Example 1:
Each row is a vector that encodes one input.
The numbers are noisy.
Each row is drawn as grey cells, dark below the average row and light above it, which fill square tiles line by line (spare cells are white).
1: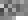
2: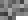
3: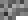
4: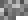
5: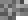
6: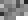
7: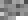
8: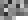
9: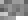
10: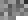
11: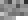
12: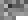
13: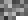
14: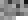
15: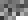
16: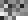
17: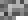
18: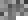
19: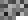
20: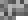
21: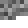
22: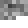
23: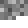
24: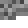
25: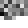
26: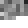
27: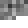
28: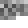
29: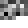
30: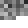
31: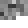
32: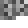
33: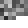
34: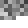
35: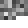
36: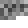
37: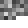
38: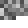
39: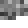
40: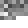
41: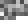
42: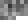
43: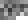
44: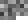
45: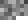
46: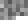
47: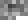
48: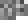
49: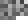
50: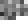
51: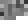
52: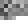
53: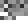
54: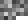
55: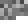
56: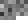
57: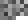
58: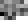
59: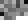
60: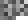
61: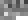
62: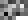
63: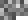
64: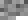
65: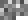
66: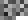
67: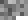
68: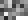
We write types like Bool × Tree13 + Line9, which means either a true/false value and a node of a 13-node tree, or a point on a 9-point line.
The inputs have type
List2(Line7).
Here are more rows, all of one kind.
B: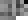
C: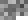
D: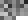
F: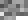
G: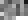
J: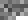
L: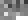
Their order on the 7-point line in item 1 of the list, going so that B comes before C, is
J, G, F, L, D, B, C.
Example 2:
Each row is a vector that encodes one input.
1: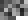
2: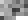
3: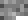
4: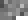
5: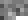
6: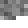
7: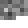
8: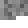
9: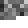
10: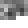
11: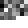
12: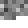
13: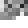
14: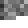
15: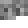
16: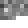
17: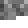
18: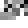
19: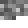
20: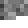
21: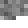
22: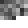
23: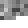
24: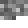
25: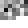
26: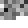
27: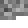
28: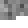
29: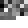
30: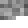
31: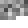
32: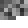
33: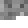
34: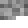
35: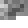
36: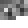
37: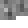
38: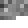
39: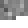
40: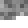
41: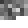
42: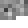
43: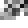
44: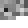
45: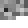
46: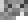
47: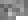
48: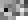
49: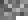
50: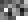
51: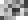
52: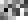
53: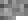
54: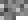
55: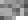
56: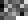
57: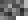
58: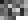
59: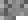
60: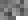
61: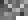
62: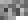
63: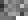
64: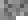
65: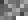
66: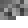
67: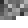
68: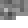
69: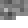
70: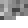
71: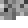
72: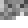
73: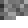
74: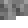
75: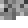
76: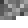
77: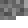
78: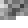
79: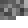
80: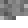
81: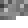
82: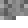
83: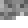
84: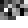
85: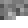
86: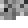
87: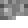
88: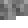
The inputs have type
Bool × (Tree10 + Unit).
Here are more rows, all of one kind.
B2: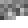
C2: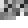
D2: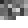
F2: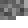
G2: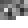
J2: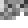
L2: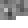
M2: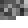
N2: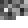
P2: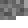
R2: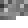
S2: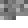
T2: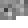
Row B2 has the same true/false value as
R2 and T2.
